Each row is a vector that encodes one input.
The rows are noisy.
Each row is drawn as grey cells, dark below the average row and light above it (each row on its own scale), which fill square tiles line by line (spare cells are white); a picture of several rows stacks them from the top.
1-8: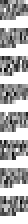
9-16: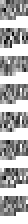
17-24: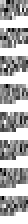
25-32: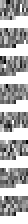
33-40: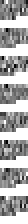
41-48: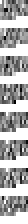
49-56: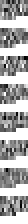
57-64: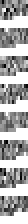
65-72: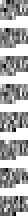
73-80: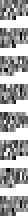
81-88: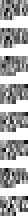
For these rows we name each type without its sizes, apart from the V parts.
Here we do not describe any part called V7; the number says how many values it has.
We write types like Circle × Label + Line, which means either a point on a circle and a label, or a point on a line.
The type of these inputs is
Bool × V7 + Line.
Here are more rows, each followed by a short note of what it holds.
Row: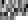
a true/false value and a value of V7
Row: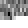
a true/false value and a value of V7
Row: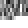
a true/false value and a value of V7
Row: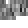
a true/false value and a value of V7
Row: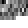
a true/false value and a value of V7
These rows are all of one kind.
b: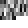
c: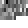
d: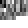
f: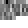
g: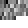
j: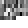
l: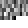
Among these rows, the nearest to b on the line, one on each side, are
g and l.
